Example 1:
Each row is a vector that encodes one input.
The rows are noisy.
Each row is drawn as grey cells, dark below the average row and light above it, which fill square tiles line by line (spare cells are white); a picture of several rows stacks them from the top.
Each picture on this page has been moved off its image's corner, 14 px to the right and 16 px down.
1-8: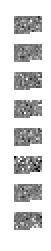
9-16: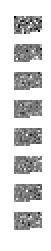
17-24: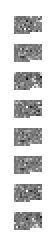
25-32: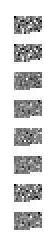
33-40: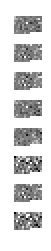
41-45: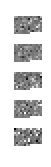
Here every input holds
one of 5 labels and a true/false value.
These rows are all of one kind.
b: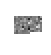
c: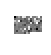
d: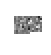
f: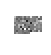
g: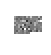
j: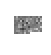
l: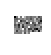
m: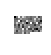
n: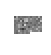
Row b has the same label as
d, l and m.
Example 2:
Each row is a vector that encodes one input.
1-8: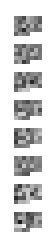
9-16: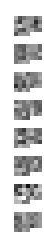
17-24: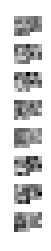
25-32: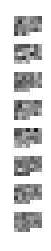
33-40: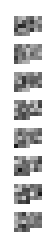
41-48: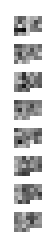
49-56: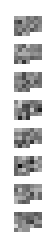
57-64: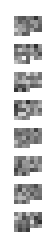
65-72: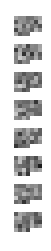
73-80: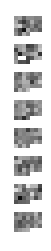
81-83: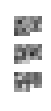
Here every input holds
a point on a 5-point line, together with either a fixed value, or four true/false values.
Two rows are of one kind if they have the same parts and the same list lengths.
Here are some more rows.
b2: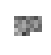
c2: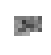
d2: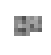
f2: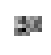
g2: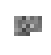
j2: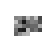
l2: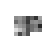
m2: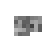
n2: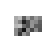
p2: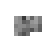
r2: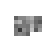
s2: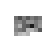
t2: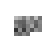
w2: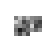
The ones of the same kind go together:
b2, c2, d2, f2, g2, j2, l2, m2, n2, p2, s2, t2
r2, w2

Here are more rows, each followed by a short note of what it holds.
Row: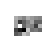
a point on a 5-point line and four true/false values
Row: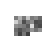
a point on a 5-point line
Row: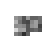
a point on a 5-point line and four true/false values
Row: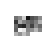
a point on a 5-point line and four true/false values
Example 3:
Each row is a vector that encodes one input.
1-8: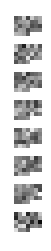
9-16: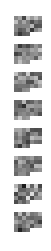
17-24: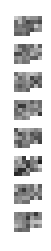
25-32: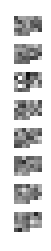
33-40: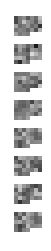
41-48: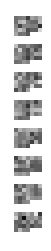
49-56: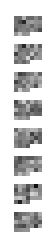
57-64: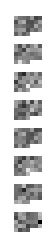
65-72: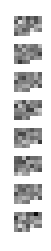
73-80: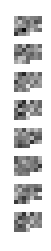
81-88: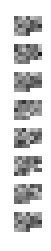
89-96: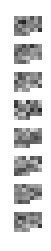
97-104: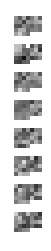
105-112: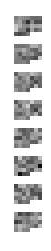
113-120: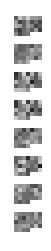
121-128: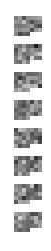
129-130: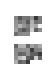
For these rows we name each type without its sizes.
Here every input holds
either a point on a circle, or four true/false values.
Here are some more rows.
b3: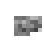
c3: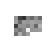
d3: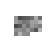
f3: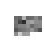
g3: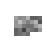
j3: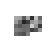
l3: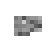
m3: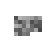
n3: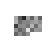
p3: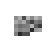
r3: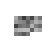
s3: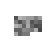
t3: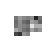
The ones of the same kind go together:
b3, c3, d3, f3, j3, l3, m3, n3, p3, r3, s3
g3, t3

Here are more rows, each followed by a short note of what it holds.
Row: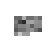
four true/false values
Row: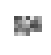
four true/false values
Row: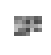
a point on a circle
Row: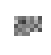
four true/false values
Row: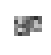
a point on a circle
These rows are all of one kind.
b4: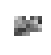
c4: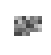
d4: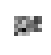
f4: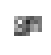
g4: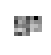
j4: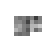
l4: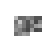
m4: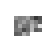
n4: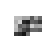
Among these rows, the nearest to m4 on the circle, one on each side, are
b4 and g4.
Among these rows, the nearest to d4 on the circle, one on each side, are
c4 and l4.
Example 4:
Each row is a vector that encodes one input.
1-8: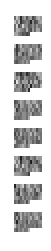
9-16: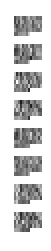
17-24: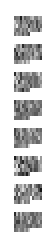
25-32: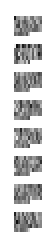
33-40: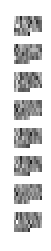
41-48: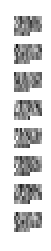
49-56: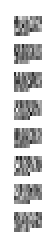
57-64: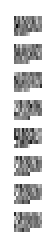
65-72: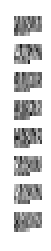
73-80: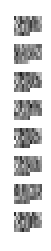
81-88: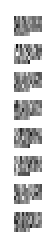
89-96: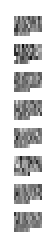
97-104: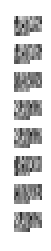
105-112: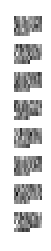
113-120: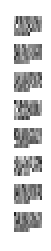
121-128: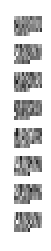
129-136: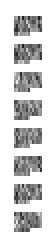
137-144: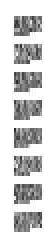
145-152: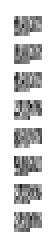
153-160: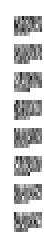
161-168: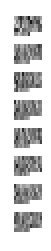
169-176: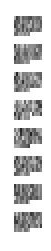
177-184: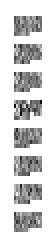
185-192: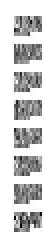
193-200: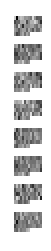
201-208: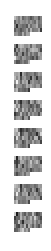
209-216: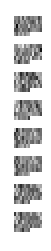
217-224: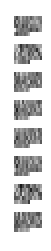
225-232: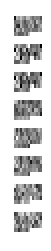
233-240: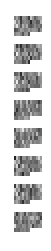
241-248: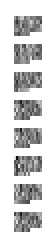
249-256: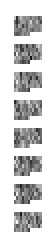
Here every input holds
a list of up to two points on an 11-point line.
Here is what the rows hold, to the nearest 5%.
All of them are lists of up to two points on an 11-point line: a few are empty, 40% hold one and 60% two.
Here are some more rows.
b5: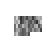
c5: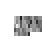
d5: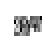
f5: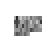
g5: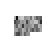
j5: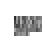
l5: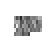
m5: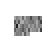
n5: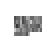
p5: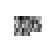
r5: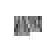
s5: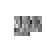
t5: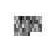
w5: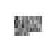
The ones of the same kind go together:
b5, c5, l5, p5, s5, t5
d5
f5, g5, j5, m5, n5, r5, w5

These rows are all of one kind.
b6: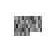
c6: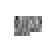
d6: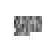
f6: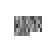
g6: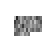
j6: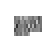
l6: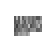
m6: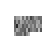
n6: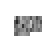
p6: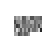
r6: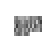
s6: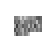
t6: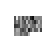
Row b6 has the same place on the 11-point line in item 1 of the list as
f6, m6 and t6.
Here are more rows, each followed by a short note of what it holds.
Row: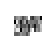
the empty list
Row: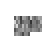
a list of one item
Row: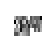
the empty list
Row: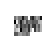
the empty list
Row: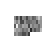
a list of one item
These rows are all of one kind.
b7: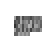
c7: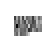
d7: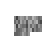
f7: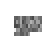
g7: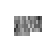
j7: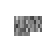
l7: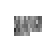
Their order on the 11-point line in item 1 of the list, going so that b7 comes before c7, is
b7, f7, d7, l7, c7, g7, j7.
